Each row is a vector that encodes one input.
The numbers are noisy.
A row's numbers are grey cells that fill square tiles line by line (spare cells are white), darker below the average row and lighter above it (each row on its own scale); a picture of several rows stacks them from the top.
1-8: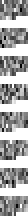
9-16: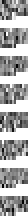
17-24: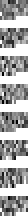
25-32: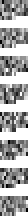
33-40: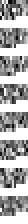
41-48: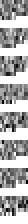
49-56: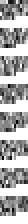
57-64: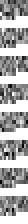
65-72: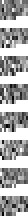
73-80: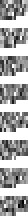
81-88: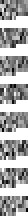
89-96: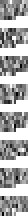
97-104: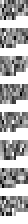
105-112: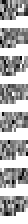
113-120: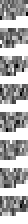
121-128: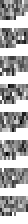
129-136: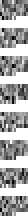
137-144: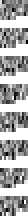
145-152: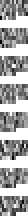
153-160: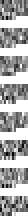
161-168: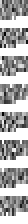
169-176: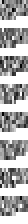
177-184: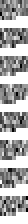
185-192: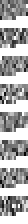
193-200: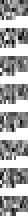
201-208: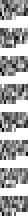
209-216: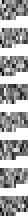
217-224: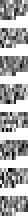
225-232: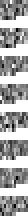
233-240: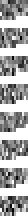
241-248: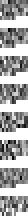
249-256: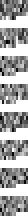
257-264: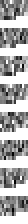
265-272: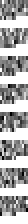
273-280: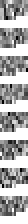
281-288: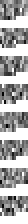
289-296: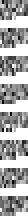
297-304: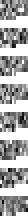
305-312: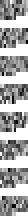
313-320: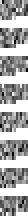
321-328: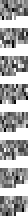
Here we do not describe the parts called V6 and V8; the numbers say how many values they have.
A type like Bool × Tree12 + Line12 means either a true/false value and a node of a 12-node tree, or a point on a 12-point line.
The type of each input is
Bool × Bool × Bool × Bool + Label12 × (Unit + V6 × V8).
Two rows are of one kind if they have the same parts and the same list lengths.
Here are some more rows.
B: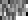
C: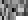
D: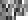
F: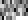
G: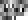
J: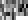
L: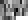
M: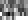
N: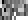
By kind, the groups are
B, J, M
C, F, N
D, G, L

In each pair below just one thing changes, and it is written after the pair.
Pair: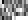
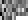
the label
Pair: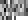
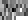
the value of V8
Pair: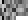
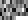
the value of V6
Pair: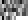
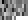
the value of V6
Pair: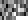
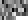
the label
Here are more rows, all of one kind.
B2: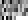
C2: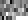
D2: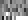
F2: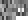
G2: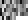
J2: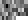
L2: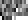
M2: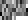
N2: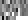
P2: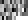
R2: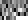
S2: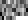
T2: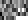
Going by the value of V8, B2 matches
C2, D2, N2 and P2.
